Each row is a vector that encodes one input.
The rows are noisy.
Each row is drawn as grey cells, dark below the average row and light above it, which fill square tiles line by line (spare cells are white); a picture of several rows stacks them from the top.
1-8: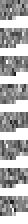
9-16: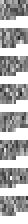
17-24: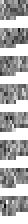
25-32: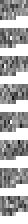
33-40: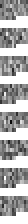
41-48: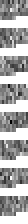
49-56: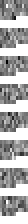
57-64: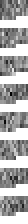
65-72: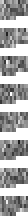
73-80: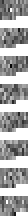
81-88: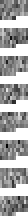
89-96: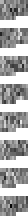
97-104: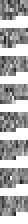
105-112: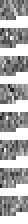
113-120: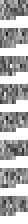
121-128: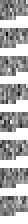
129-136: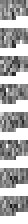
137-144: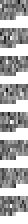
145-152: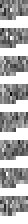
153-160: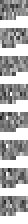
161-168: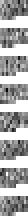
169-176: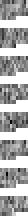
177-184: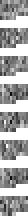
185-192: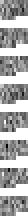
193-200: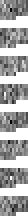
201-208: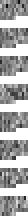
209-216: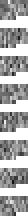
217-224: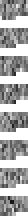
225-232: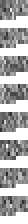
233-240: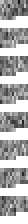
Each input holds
a point on a 9-point line, together with either a fixed value, or four true/false values.
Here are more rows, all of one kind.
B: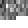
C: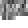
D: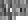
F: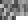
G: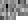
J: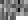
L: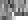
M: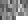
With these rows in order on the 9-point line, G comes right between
J and L.
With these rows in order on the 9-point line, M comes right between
B and F.
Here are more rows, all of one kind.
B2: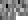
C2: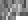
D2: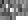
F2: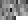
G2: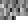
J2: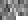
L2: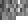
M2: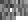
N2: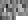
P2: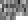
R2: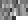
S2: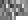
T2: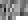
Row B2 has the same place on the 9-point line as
D2, J2 and M2.
